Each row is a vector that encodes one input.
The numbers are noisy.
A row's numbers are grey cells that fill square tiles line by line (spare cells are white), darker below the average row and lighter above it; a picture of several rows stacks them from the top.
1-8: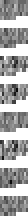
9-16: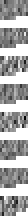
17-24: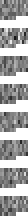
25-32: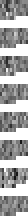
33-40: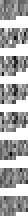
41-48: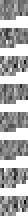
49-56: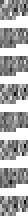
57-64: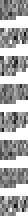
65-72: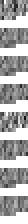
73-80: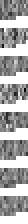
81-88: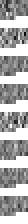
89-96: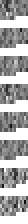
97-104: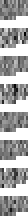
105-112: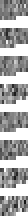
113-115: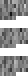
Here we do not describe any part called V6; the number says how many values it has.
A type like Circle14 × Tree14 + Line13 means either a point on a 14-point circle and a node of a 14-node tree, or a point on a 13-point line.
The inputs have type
Bool × V6 + Circle11 + Unit.
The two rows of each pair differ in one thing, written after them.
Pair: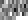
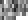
the true/false value
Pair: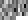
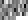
the value of V6
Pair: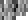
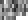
the value of V6
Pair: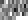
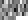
the value of V6
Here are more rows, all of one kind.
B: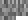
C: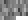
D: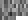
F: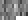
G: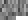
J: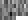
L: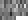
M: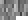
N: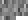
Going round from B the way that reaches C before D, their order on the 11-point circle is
B, G, C, N, M, F, L, D, J.
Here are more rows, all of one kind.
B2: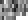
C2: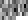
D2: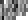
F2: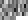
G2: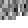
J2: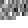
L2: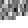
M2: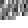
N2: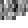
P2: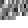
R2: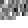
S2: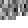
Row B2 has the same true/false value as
D2 and N2.
